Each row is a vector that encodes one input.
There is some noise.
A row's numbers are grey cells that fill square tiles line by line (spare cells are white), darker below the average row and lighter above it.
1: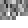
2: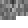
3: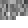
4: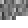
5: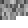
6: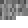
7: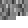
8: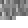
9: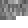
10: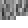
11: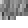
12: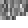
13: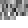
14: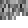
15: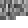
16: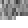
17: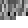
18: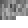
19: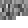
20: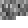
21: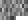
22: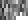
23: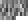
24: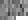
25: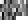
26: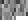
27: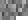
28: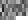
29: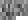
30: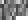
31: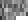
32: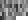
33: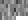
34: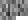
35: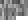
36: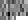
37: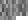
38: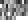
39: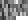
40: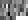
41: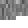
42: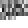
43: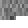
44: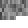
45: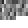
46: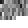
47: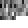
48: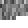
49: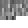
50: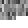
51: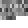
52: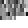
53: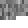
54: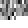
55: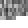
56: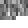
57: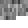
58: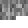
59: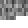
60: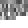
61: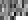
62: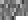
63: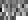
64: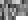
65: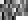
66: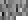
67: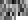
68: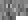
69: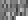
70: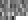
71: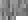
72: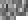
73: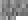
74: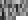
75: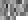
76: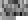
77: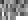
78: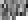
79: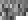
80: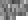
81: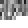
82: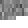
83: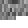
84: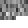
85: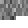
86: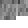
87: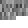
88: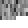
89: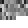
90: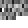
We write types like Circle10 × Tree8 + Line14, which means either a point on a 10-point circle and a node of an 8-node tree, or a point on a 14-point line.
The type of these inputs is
Tree7.
